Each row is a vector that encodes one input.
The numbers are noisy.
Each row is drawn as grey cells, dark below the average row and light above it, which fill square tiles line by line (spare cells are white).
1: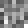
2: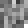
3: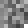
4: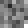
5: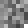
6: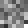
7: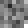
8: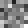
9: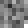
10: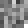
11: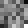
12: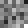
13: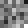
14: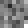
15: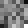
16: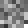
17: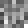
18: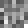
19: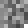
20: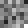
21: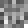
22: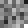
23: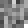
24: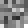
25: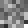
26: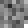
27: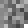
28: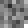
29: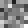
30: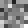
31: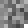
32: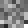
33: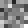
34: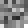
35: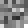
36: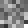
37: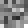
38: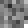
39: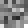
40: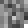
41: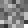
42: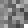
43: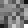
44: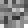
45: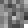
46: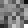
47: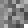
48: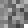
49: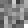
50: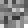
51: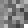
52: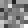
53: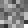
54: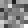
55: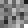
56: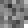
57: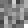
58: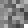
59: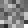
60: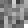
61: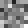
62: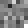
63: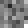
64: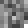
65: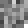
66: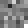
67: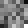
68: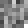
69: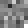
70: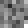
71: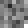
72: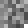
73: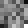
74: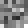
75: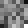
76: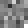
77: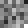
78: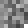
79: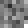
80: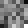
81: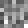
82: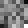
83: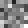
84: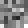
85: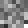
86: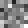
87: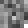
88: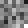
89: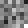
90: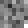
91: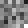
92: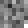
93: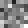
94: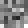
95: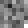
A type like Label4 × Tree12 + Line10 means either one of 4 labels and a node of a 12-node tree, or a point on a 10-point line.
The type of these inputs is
Circle5 + Line6.
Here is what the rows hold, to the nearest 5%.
About 50% of them hold a point on a 5-point circle. The rest hold a point on a 6-point line.
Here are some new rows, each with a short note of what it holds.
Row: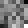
a point on a 5-point circle
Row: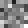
a point on a 5-point circle
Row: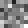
a point on a 5-point circle
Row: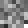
a point on a 5-point circle
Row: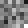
a point on a 5-point circle
